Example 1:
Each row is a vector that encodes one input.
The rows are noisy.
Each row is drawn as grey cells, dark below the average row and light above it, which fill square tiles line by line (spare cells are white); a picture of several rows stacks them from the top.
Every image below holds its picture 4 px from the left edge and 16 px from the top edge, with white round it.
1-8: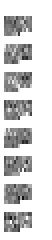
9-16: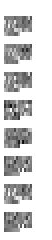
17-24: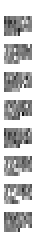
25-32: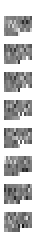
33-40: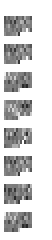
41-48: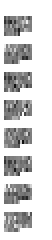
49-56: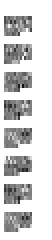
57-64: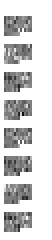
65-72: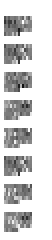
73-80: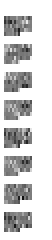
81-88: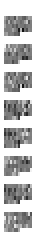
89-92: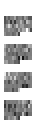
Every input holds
three true/false values.
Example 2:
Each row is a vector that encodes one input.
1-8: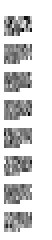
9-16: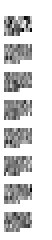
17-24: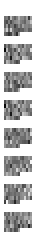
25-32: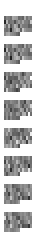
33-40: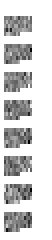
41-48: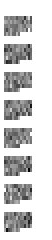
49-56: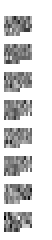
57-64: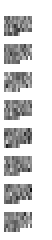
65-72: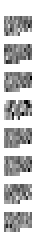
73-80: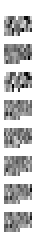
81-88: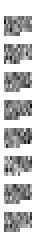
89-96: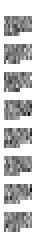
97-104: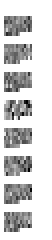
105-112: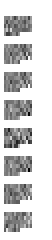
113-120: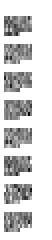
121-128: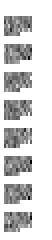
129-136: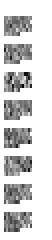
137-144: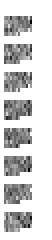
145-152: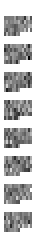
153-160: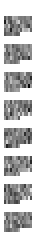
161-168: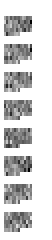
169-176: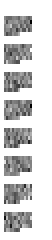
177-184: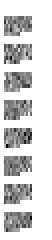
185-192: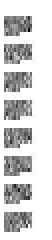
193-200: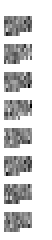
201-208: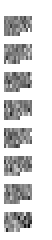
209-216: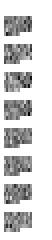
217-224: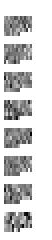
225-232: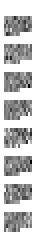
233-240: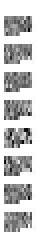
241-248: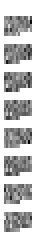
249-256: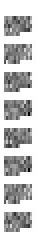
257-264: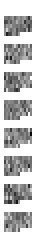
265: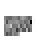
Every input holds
either a fixed value, or four true/false values.
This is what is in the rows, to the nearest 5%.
About 5% of them hold a fixed value. The rest hold four true/false values.
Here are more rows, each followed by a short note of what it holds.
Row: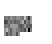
four true/false values
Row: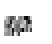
a fixed value
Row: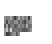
four true/false values
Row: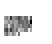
four true/false values
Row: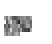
four true/false values
